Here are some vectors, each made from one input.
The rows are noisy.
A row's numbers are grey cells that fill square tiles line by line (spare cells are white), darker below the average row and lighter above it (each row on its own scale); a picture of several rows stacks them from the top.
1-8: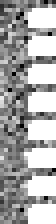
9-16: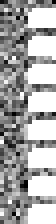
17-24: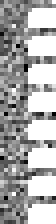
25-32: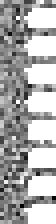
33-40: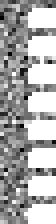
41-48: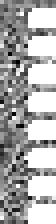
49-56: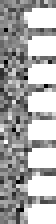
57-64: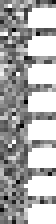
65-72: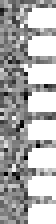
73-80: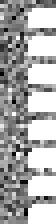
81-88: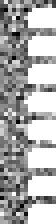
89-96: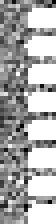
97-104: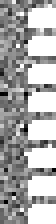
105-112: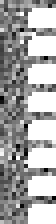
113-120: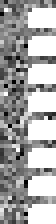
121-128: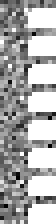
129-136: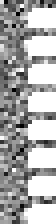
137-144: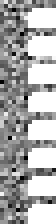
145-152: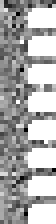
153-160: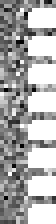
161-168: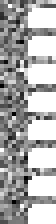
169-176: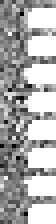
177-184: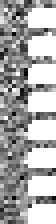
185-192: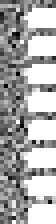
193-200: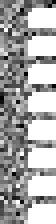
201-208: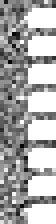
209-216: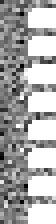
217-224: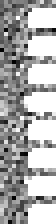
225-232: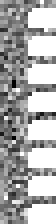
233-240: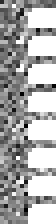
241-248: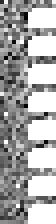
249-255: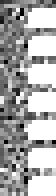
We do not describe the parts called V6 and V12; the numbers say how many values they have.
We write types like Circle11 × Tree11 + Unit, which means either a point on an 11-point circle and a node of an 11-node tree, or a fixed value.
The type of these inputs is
Bool × Circle13 × V6 × V12.
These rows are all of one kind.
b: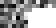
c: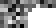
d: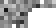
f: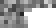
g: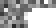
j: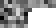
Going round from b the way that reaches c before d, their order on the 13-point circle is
b, c, f, g, d, j.
